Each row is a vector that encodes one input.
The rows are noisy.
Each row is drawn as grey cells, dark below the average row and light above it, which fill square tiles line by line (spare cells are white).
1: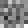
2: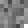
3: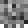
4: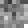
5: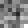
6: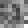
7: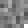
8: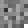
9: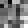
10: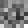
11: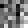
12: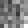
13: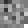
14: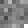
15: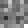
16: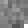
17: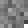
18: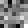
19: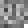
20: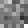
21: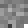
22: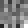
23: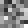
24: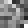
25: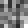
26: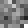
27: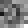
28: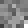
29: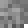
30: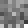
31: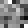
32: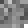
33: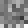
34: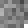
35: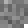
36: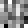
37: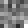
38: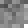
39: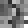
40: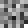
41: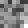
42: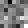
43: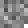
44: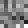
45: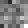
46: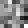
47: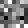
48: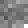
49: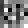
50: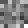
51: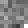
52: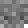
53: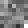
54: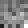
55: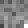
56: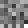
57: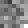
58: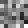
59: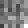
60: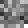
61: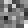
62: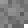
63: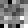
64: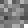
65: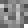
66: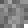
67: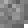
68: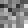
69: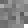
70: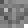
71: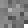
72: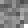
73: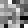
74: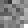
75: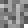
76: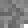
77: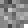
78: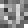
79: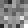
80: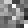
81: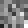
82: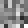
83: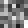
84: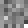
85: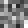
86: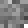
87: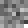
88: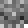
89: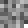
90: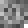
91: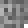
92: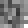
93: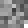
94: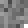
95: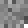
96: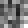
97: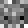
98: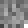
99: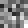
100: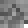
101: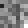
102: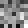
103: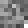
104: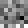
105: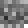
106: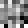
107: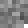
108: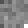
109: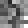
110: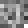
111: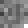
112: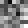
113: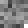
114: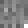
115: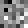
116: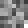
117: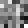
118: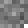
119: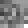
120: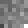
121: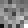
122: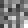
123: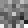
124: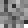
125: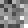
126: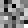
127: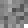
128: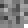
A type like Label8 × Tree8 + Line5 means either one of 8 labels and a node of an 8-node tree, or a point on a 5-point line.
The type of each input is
Bool × Label12 + Label11.
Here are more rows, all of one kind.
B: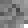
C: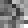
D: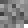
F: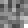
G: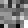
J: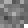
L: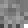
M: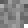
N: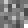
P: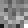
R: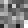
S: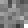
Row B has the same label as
C, P and R.
